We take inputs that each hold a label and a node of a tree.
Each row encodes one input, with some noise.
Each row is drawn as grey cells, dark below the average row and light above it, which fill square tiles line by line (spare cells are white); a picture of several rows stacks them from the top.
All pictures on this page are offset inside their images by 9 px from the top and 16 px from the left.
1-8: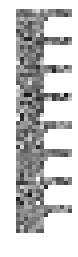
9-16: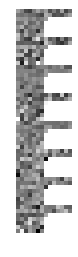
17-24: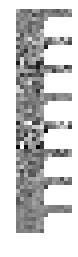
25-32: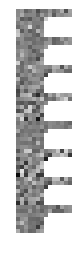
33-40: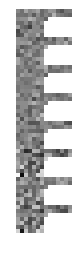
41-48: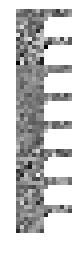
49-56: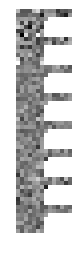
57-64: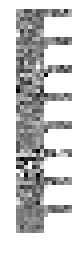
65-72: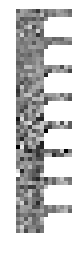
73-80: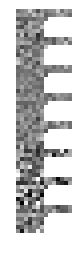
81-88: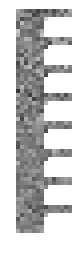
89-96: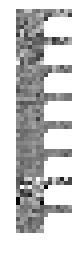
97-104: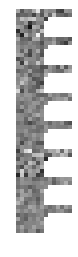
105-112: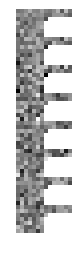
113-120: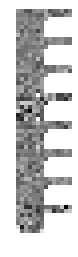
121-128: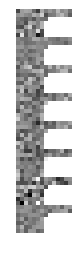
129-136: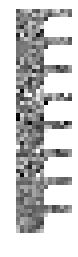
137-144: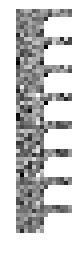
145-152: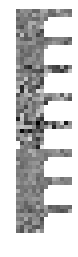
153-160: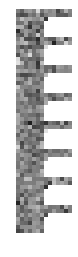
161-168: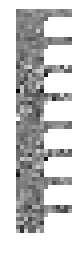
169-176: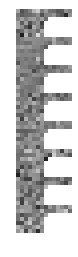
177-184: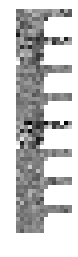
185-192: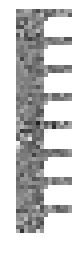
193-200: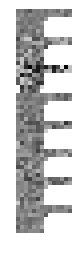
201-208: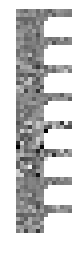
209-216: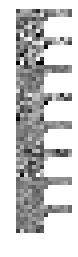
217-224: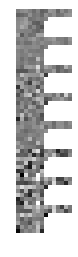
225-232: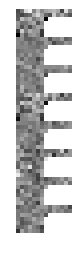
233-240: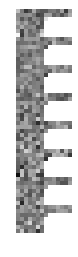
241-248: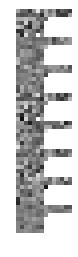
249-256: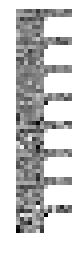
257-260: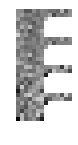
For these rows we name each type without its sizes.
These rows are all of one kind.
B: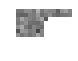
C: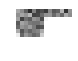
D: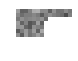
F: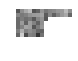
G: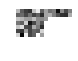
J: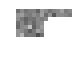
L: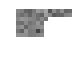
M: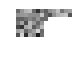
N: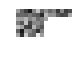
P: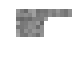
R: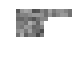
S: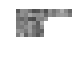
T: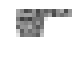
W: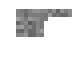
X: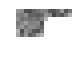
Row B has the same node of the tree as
D, G, J and L.
